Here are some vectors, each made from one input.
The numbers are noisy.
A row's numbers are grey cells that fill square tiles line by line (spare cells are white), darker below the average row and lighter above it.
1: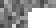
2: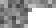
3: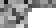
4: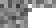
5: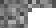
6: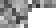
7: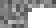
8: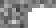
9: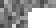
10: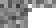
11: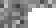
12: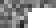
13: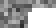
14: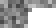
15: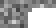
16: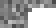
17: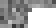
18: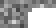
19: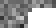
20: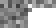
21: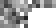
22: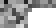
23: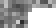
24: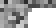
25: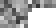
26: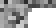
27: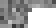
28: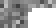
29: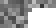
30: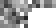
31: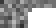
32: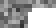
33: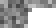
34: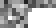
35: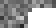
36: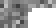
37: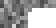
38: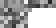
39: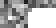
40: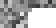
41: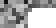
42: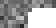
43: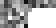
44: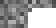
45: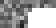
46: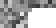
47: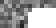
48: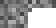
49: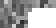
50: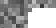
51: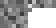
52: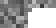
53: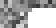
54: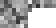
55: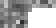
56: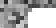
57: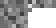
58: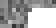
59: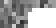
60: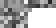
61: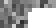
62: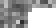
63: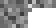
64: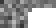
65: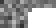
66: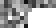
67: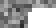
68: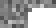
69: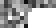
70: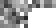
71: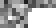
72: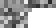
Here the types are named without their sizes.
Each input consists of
either a node of a tree, or four true/false values.
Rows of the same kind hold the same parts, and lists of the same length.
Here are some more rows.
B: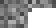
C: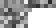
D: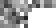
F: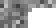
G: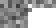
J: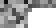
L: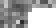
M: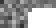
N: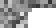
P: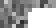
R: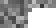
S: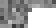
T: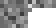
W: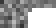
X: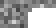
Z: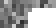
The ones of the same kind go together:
B, F, G, L, M, P, R, S, T, W, X, Z
C, D, J, N

